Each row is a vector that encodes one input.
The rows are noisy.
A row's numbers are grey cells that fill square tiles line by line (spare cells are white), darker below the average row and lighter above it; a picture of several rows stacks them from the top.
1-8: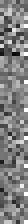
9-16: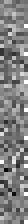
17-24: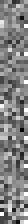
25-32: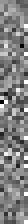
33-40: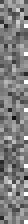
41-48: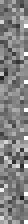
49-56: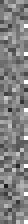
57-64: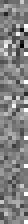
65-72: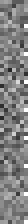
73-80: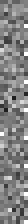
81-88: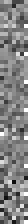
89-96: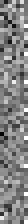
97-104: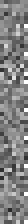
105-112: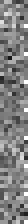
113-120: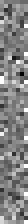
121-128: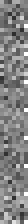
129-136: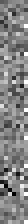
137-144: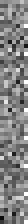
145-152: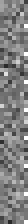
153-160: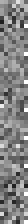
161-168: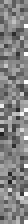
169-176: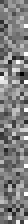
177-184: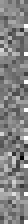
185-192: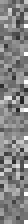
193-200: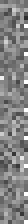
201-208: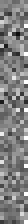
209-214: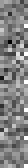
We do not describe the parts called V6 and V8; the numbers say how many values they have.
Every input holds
a node of a 9-node tree, a true/false value and a value of V8, together with either a node of a 9-node tree, or a value of V6.
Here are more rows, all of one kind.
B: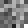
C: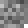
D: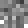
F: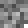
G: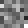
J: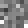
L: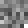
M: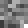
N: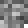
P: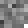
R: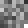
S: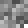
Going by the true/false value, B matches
F, P, R and S.
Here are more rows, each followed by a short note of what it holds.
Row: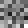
a node of a 9-node tree, a true/false value, a value of V6 and a value of V8
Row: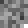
a node of a 9-node tree, a true/false value, a value of V6 and a value of V8
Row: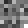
a node of each of two 9-node trees, a true/false value and a value of V8
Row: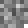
a node of each of two 9-node trees, a true/false value and a value of V8
